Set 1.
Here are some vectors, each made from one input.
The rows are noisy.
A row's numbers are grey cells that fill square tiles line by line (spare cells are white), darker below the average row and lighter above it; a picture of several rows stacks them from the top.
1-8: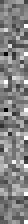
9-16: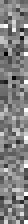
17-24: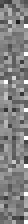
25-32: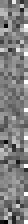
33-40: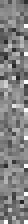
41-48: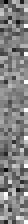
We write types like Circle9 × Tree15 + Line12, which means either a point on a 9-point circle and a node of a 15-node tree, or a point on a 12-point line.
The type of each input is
Bool × Bool × Bool × Bool.
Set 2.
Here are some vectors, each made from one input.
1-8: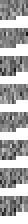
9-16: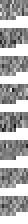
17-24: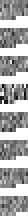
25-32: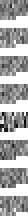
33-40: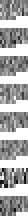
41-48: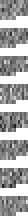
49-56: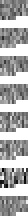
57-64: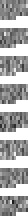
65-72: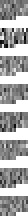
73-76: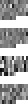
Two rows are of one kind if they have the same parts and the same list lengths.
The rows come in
2 kinds.
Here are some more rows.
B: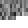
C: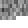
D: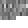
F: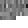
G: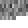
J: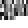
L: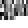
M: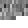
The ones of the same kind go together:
B, C, D, F, G, M
J, L

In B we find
four true/false values.
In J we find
a fixed value.
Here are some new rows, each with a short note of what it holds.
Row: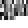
a fixed value
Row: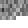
four true/false values
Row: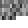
four true/false values
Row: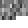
four true/false values
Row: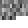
four true/false values
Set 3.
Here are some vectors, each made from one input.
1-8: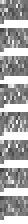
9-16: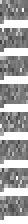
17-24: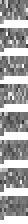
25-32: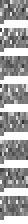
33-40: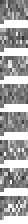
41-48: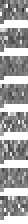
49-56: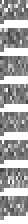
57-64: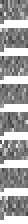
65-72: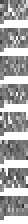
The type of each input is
Bool × Bool × Bool.
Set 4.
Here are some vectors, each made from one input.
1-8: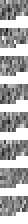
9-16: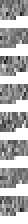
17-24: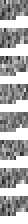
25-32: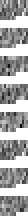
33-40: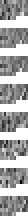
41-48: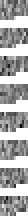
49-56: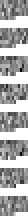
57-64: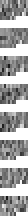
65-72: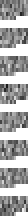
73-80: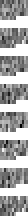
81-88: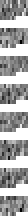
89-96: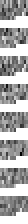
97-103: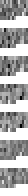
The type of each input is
Line3 × Line3.
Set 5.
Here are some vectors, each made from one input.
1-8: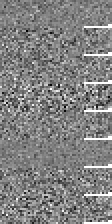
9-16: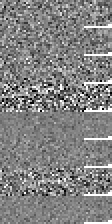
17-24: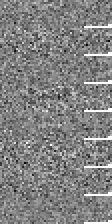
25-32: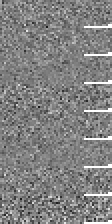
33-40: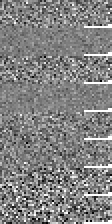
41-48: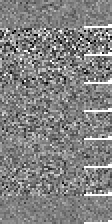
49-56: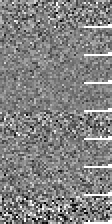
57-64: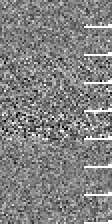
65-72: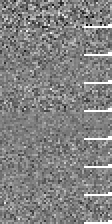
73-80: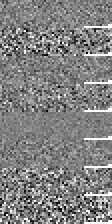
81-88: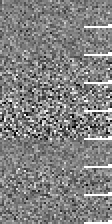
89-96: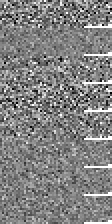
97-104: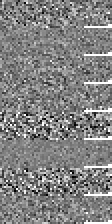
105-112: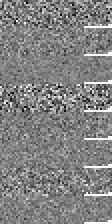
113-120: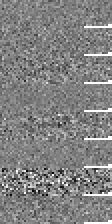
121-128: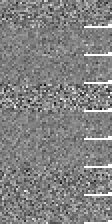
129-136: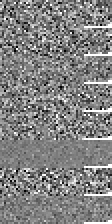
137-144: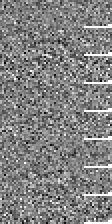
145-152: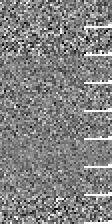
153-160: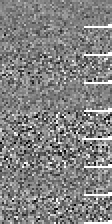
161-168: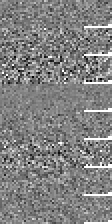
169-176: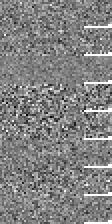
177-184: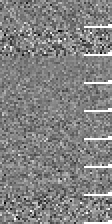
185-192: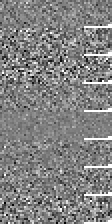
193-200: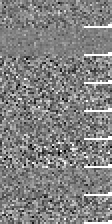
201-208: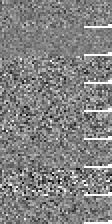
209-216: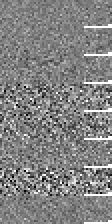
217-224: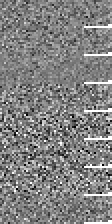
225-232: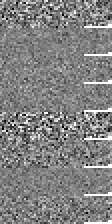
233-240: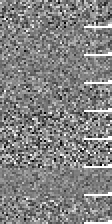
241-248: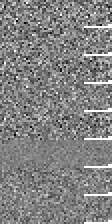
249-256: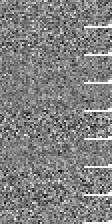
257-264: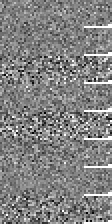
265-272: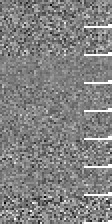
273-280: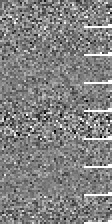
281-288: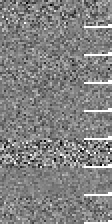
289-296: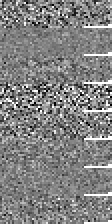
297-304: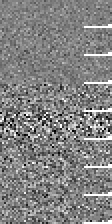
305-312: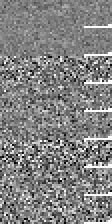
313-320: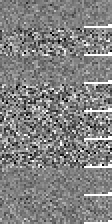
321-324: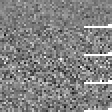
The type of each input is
Bool × Bool × Bool + Unit.
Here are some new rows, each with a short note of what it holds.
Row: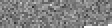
three true/false values
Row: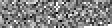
a fixed value
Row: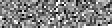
a fixed value
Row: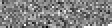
three true/false values
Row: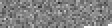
three true/false values
